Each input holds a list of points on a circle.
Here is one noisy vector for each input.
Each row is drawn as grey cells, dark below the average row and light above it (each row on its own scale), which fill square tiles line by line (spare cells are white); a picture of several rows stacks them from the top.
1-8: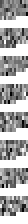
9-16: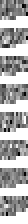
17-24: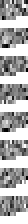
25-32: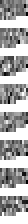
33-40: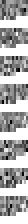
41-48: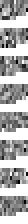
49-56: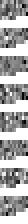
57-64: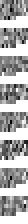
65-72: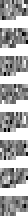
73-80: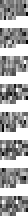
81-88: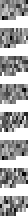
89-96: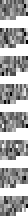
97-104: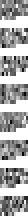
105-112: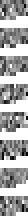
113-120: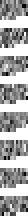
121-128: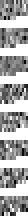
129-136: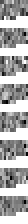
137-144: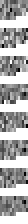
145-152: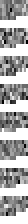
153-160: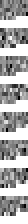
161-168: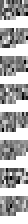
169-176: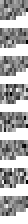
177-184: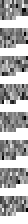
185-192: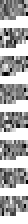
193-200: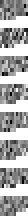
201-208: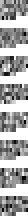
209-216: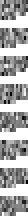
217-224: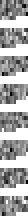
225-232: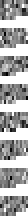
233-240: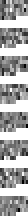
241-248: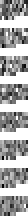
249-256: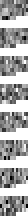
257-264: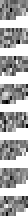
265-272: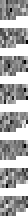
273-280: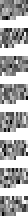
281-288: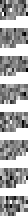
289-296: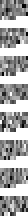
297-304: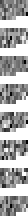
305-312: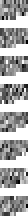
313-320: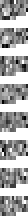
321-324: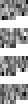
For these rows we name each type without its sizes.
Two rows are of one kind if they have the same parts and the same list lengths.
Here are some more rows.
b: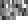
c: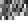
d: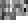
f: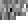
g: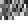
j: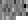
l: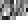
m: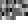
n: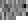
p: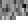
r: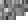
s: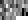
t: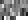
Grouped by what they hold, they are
b, l, s
c, g
d, f, j, m, n, p, r, t

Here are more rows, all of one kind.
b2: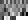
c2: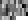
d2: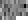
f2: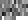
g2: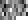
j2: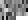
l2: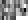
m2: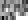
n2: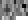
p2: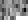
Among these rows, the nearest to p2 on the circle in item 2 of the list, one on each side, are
m2 and n2.
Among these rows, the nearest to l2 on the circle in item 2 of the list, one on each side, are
f2 and j2.
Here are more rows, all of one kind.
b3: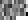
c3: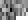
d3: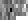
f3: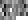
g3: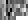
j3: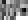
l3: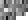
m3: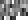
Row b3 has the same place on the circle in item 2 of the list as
c3 and m3.
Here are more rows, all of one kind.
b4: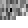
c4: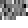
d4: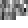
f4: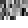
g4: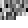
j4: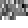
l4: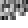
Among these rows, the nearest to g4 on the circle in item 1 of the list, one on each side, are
b4 and l4.
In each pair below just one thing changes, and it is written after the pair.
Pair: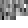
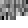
the place on the circle in item 1 of the list
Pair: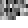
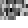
the place on the circle in item 2 of the list
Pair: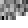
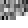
the place on the circle in item 2 of the list
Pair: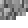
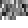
the place on the circle in item 1 of the list
